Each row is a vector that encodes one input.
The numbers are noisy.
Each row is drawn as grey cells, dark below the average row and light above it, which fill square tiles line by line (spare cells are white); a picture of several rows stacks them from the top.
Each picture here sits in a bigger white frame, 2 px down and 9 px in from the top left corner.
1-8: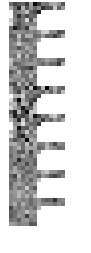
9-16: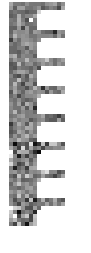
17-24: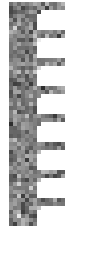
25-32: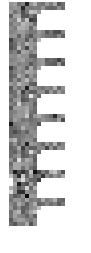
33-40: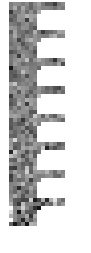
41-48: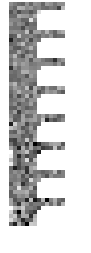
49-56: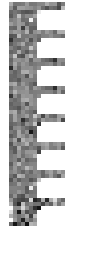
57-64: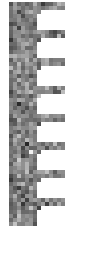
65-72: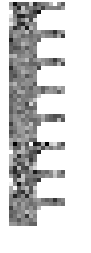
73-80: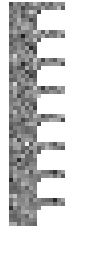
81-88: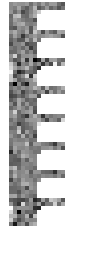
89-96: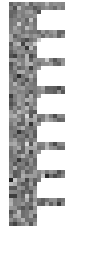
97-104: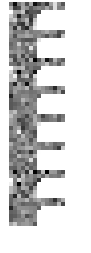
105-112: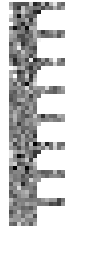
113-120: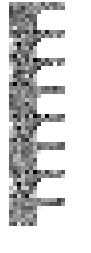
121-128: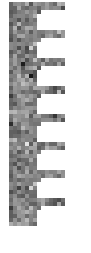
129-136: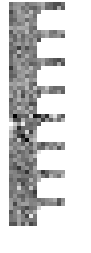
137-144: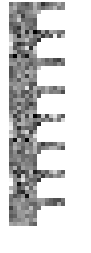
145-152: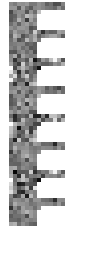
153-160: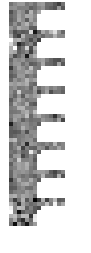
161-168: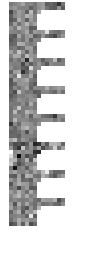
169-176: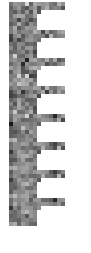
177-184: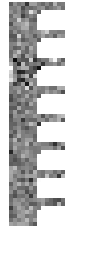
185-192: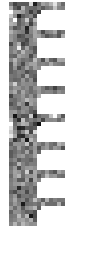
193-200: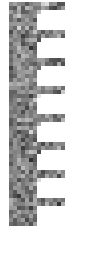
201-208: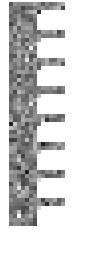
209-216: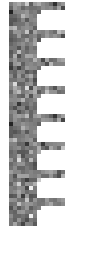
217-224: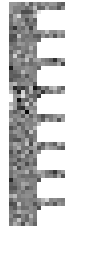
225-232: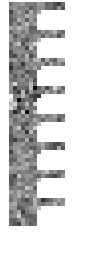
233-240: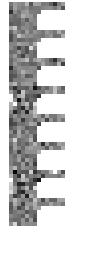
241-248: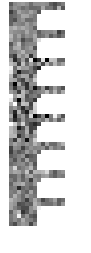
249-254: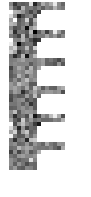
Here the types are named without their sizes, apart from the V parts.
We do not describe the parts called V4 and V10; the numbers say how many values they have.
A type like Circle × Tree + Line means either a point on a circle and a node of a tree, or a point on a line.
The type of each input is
List(Circle) + V4 × V10.
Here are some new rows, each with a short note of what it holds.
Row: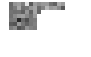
a list of three items
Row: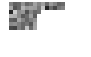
the empty list
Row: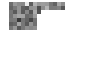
a list of three items
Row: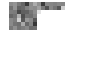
a list of two items
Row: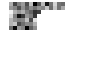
a value of V4 and a value of V10
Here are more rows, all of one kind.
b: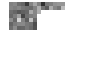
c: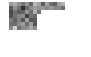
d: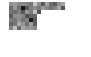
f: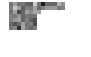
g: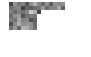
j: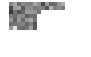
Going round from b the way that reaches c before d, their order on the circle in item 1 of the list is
b, f, j, c, d, g.
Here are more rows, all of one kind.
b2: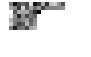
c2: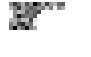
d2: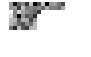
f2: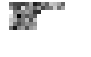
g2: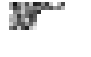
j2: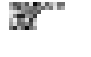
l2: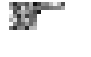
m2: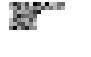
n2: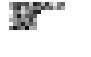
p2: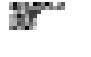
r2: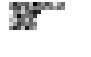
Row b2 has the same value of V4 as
f2, l2, n2 and r2.
